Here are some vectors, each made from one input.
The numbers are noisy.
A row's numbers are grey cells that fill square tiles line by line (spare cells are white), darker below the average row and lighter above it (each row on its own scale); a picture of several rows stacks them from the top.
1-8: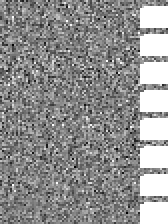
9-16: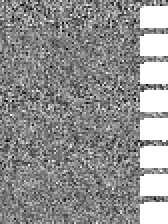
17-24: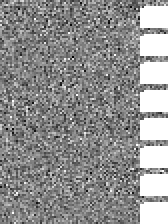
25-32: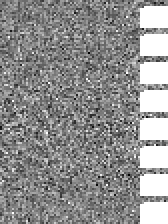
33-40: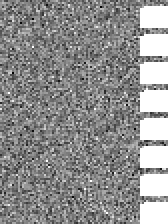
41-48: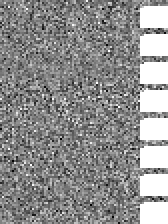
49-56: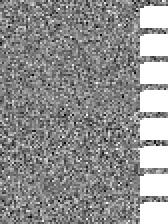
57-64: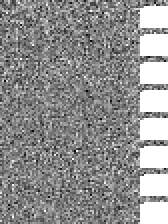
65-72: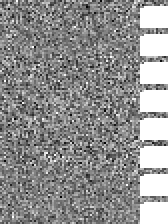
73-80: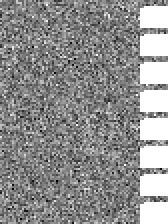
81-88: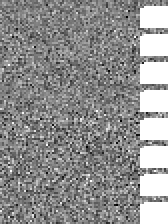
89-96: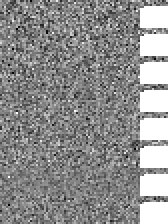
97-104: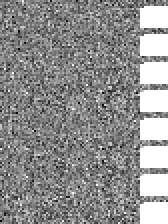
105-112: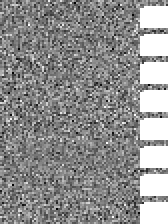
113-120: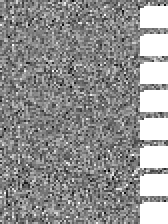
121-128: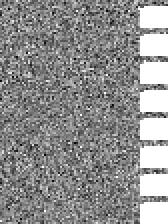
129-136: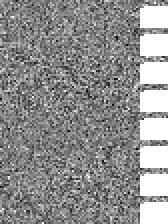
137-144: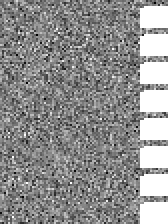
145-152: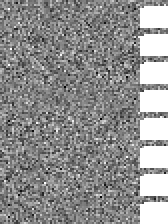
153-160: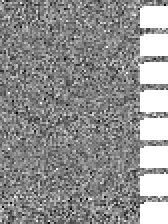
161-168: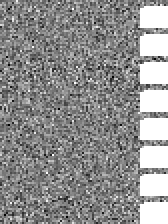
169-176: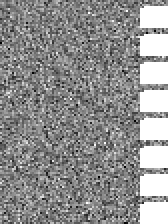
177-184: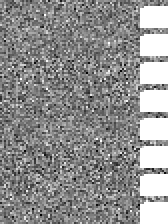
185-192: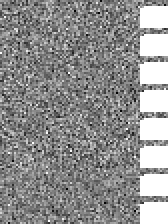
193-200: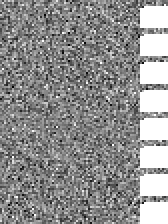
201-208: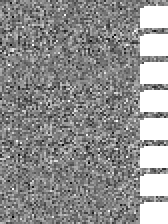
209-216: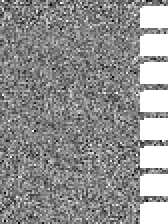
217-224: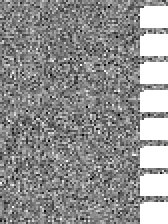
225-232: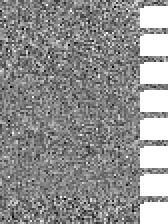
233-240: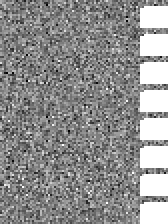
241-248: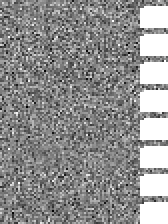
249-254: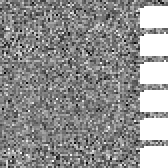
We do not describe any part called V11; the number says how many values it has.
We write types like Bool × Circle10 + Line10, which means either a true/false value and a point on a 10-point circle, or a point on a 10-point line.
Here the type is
List2(Bool × V11).
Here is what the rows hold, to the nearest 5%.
All of them are lists of up to two items, each a true/false value and a value of V11: a few are empty, 45% hold one and 55% two.
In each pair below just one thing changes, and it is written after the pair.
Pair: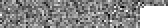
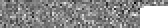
the value of V11 in item 1 of the list
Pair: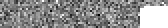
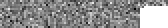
the value of V11 in item 1 of the list
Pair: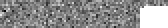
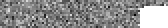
the true/false value in item 1 of the list
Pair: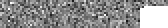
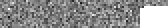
the value of V11 in item 2 of the list
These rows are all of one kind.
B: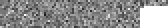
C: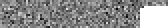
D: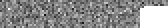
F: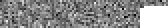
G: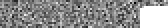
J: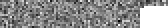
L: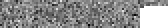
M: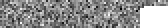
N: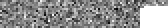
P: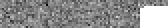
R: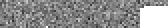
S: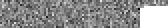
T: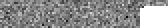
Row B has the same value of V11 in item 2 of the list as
F, N, S and T.
